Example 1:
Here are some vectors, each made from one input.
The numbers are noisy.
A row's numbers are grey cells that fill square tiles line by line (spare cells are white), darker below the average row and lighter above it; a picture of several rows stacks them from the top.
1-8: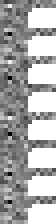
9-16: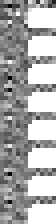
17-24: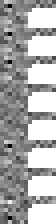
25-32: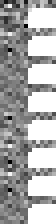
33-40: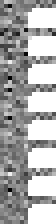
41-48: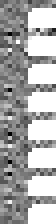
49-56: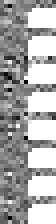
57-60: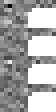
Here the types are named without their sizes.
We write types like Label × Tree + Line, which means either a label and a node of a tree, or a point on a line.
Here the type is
Bool × Line.
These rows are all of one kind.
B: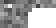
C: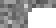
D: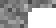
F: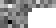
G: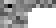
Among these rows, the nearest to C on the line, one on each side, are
D and G.
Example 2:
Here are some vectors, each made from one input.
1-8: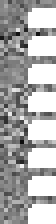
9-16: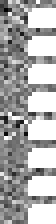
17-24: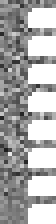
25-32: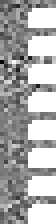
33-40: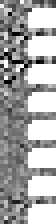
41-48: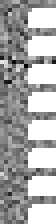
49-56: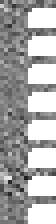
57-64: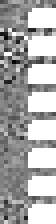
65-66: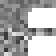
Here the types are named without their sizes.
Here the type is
Label + Tree.
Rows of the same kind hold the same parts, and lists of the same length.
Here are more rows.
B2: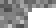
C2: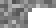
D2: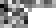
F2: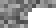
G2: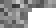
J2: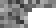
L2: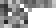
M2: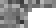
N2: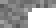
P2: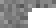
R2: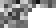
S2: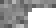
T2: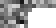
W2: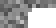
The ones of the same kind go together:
B2, J2, M2, N2, P2, W2
C2, D2, F2, G2, L2, R2, S2, T2

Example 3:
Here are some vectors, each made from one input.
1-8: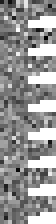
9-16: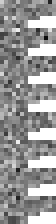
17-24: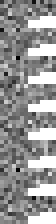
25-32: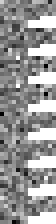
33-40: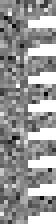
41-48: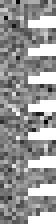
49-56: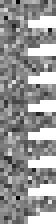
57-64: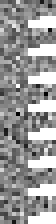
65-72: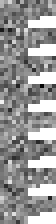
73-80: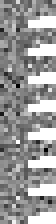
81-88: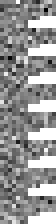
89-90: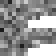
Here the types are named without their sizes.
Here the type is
Label × Line.
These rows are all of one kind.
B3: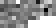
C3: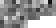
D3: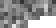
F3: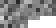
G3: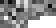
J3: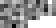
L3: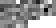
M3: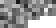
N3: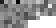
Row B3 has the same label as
J3 and L3.
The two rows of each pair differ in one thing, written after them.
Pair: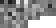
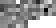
the label
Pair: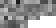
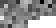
the place on the line
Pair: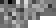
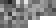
the place on the line
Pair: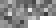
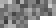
the label
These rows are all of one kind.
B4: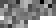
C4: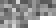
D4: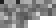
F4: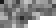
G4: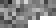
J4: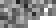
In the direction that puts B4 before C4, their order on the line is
B4, C4, F4, D4, G4, J4.
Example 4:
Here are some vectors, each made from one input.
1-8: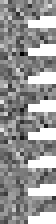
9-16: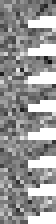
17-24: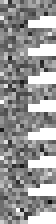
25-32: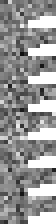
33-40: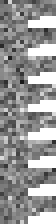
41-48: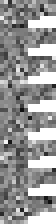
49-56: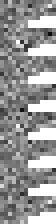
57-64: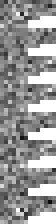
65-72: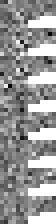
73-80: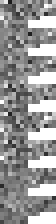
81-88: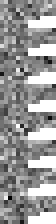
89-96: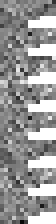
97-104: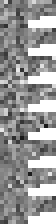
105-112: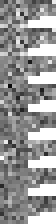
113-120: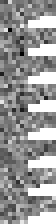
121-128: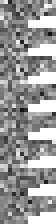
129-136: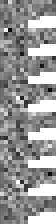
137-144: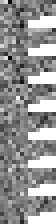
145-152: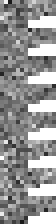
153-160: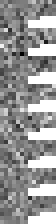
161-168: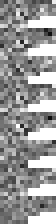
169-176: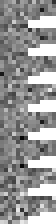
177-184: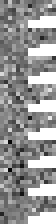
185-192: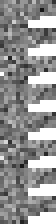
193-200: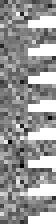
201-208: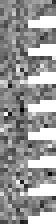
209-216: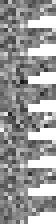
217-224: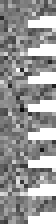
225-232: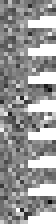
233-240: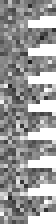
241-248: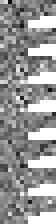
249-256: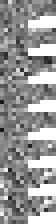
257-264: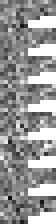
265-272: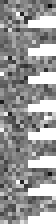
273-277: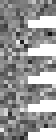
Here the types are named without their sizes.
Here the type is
(Circle + Unit) × Line.
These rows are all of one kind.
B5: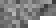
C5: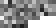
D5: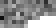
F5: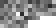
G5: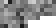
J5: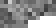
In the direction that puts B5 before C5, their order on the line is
F5, D5, J5, B5, G5, C5.
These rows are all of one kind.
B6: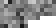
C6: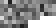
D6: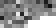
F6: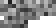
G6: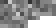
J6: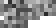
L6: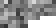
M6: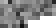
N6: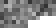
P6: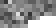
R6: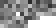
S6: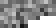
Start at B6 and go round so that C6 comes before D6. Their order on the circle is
B6, L6, J6, F6, P6, S6, G6, R6, C6, N6, M6, D6.
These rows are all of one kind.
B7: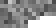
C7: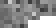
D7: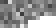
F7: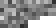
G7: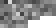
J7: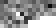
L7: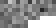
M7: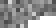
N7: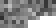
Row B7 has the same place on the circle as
F7 and J7.
